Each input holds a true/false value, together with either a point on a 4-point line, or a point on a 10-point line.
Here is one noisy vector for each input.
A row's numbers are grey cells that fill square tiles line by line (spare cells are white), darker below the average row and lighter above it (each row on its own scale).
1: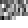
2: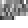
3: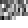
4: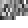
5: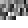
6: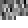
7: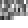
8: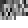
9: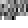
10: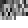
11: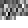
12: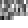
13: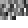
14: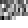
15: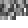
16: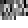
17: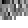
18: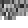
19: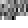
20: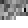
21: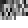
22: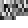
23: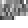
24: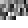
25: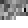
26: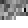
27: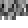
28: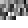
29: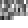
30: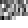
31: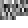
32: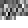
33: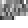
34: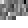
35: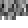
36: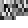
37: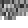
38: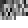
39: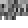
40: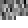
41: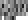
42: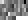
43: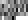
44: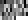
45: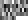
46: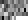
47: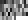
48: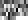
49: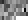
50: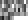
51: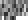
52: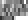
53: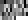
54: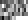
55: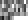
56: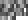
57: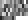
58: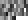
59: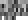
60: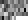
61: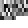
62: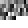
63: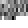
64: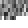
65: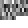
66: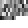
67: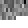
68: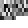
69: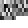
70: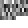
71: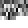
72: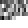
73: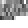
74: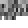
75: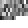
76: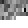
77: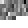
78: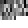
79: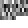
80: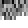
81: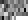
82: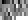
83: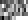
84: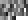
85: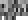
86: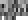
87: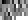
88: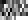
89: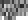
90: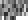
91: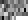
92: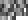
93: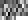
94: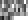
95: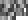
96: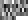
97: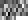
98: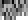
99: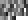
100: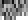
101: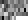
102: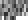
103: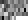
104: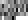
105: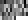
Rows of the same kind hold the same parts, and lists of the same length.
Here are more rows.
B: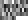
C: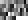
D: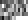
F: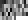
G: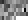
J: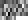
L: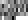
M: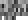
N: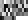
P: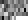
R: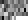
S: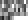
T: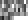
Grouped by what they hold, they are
B, D, G, N, P, R, S, T
C, F, J, L, M

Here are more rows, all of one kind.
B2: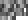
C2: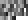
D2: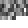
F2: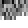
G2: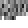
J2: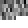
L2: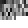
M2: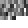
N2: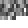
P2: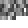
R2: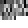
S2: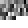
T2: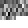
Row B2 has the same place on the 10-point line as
D2, L2, N2 and P2.
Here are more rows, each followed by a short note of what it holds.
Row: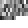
a point on a 4-point line and a true/false value
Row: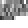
a point on a 4-point line and a true/false value
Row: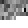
a point on a 4-point line and a true/false value
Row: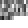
a point on a 4-point line and a true/false value
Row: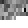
a point on a 4-point line and a true/false value
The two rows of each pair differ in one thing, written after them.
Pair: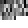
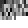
the place on the 10-point line
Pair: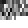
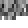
the true/false value
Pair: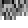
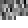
the place on the 10-point line
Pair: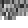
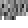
the true/false value
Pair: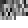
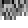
the place on the 10-point line
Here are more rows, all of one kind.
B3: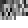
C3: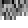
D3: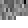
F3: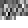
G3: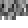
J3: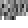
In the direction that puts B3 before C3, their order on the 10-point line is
D3, B3, G3, F3, J3, C3.
